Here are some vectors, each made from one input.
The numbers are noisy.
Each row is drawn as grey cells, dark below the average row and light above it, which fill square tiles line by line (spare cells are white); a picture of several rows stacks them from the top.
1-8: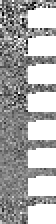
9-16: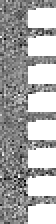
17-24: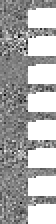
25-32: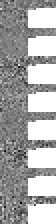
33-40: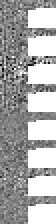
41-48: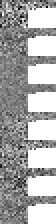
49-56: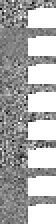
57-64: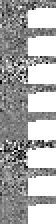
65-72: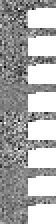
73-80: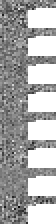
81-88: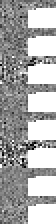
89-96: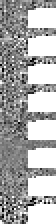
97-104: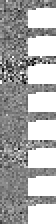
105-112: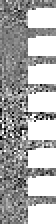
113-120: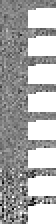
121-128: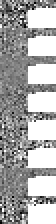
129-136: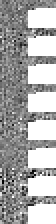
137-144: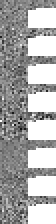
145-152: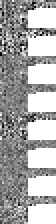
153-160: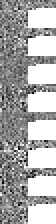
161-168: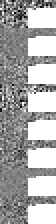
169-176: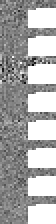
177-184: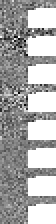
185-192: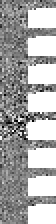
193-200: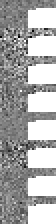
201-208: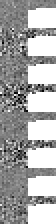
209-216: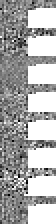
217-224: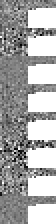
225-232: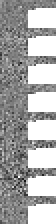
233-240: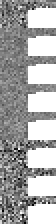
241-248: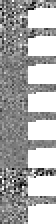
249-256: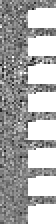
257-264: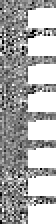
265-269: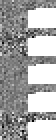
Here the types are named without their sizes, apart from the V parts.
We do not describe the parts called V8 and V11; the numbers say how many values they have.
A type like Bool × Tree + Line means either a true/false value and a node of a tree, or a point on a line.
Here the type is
(Circle + V8) × (Label + Tree) × V11.
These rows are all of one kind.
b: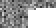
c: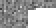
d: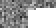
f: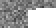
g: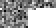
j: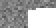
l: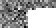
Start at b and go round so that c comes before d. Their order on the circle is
b, j, l, c, d, f, g.
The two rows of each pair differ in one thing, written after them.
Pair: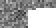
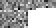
the node of the tree
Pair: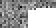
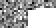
the node of the tree
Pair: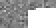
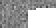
the value of V11
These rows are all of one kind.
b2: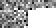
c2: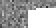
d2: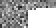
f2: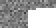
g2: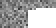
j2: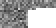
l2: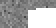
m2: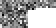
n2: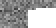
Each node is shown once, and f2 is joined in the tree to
l2.
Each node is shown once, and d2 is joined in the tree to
m2.
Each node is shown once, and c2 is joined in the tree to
b2.
